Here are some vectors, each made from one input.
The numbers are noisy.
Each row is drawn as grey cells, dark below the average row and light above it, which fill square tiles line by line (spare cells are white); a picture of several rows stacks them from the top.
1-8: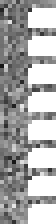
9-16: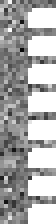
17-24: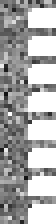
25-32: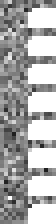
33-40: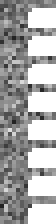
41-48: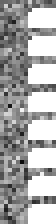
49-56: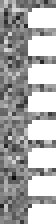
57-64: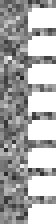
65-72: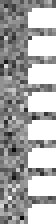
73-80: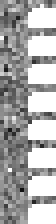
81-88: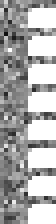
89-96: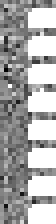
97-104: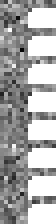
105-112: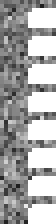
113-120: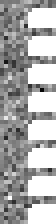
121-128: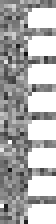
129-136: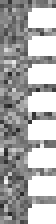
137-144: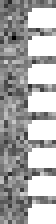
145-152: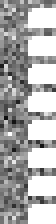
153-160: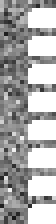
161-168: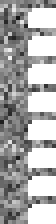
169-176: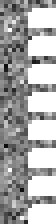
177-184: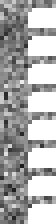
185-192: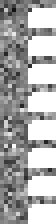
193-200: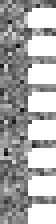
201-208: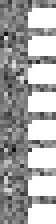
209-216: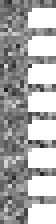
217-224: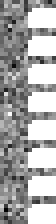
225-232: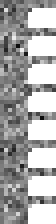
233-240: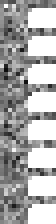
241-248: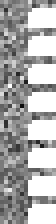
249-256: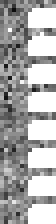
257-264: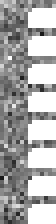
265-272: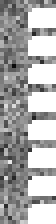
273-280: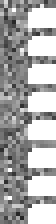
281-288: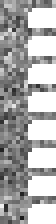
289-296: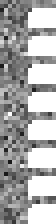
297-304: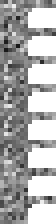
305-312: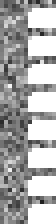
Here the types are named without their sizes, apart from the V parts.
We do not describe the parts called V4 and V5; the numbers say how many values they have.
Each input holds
three true/false values, together with either a point on each of two circles, or a value of V4 and a value of V5.
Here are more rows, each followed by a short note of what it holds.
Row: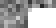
three true/false values, a value of V4 and a value of V5
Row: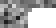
a point on each of two circles and three true/false values
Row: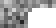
a point on each of two circles and three true/false values
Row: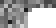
a point on each of two circles and three true/false values
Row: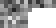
three true/false values, a value of V4 and a value of V5
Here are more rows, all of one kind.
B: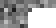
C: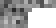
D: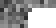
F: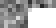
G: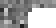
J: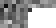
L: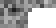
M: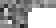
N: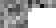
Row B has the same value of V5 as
G, L and N.
